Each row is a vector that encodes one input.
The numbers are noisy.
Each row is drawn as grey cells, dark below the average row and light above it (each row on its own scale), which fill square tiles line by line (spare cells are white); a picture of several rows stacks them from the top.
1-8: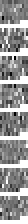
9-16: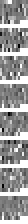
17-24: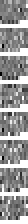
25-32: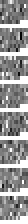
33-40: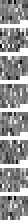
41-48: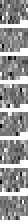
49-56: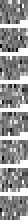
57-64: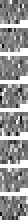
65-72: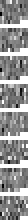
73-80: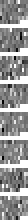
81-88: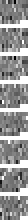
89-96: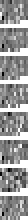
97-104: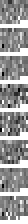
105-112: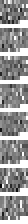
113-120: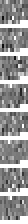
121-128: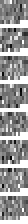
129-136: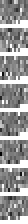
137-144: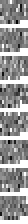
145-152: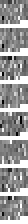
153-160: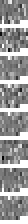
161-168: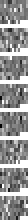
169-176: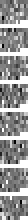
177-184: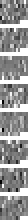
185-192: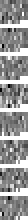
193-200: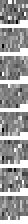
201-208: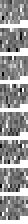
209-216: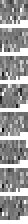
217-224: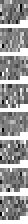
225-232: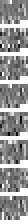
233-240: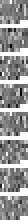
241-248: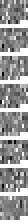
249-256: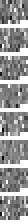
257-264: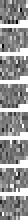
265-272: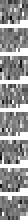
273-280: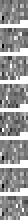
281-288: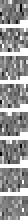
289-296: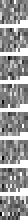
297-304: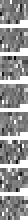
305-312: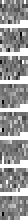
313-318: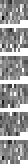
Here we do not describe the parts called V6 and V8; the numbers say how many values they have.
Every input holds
a true/false value and a value of V6, together with either a point on a 14-point line, or a value of V8.
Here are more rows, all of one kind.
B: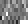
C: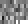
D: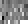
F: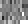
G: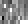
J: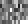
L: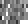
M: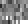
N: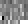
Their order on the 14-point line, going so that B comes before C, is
B, L, M, J, C, G, N, D, F.
